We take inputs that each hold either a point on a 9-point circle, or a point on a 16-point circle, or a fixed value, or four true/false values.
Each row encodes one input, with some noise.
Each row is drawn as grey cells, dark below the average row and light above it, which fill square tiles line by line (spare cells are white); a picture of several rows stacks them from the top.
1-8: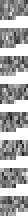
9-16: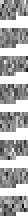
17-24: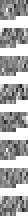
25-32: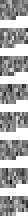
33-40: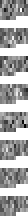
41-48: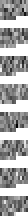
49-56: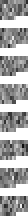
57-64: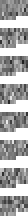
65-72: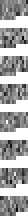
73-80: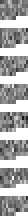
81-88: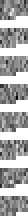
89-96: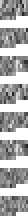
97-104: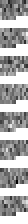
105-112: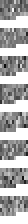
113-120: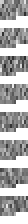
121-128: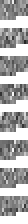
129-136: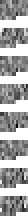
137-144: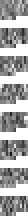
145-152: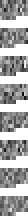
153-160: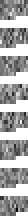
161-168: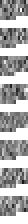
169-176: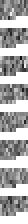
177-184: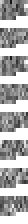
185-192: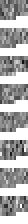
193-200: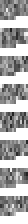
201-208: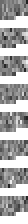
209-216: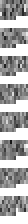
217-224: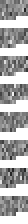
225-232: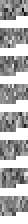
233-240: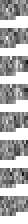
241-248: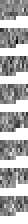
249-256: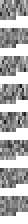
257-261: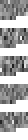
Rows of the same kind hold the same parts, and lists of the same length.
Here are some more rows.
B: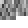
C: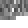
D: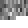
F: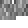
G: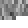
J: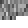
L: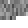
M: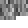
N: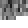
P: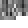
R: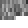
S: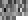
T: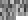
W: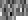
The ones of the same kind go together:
B, N, S, T, W
C, D, M, R
F, G, J, L
P

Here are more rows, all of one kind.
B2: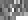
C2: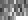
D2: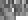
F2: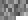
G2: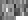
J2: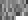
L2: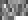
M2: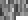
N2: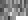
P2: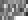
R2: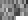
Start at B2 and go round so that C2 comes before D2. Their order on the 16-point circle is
B2, C2, N2, P2, L2, J2, R2, G2, F2, M2, D2.
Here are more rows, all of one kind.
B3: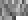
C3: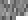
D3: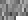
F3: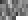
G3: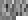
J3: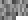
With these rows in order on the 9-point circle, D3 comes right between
B3 and J3.
